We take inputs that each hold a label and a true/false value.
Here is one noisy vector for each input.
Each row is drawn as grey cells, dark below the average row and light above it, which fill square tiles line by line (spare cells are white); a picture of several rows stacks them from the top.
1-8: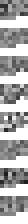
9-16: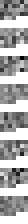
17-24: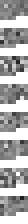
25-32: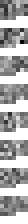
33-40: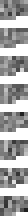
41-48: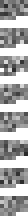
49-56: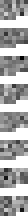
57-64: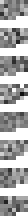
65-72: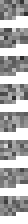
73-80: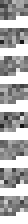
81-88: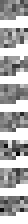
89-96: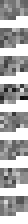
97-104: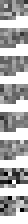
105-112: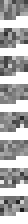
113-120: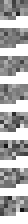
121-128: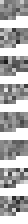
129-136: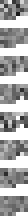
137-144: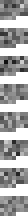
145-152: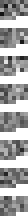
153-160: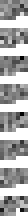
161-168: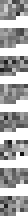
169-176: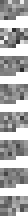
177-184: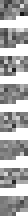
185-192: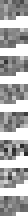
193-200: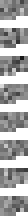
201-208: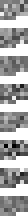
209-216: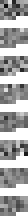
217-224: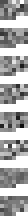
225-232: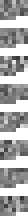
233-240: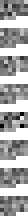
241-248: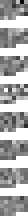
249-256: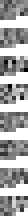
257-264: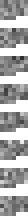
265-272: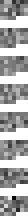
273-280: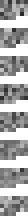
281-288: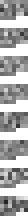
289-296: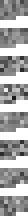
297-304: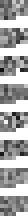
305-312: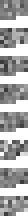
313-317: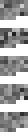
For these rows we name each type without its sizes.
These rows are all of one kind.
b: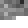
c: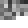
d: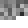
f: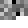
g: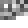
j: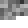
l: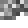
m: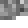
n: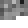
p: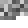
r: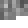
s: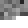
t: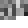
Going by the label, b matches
l, m and s.
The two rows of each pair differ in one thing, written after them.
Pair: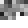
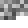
the true/false value
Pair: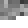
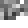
the true/false value
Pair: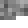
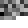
the label
